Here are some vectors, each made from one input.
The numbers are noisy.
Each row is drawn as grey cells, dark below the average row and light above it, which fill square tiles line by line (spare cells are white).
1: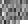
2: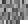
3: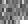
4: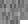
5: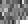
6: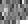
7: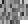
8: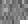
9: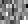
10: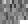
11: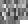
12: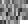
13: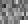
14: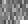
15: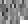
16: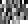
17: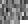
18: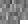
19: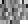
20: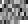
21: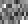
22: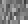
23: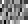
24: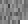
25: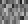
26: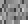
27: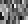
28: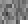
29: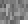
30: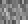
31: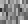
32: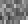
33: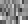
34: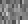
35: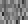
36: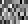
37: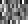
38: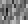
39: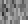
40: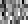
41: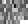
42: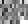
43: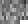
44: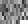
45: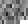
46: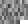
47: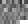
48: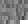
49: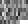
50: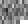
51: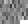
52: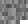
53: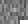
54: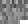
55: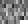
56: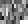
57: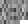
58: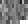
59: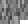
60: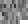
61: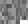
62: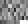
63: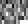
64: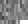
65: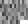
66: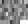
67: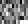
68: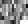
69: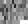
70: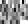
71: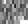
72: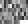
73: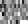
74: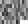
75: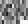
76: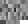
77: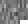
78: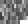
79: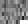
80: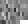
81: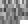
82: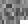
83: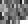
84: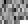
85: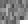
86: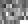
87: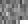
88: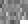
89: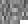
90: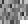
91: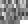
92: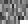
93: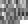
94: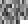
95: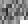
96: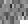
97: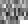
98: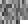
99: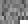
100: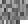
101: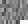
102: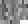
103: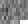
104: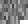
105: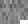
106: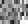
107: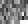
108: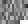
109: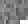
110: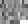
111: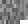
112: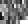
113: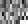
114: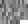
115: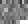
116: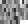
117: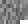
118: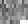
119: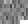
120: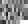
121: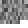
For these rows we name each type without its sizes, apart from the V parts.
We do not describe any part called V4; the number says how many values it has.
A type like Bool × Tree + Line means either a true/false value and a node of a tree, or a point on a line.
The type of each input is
Bool × (Circle + Line) + V4.
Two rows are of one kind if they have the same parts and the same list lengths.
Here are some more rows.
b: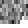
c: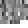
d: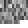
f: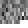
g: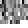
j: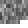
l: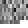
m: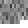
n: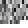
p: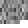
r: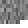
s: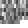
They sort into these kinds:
b, c, f, g
d, l, n, p, s
j, m, r

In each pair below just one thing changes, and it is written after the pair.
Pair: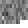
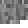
the place on the line
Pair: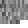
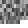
the true/false value
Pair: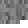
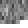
the true/false value
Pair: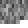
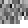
the place on the line
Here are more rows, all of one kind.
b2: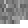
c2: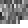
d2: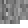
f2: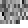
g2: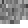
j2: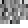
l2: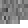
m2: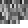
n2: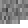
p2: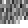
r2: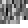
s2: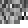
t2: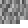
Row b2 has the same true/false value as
d2, g2, j2 and p2.
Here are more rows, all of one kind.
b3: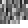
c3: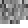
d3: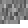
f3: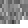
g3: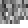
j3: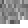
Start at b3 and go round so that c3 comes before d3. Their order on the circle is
b3, g3, c3, j3, f3, d3.
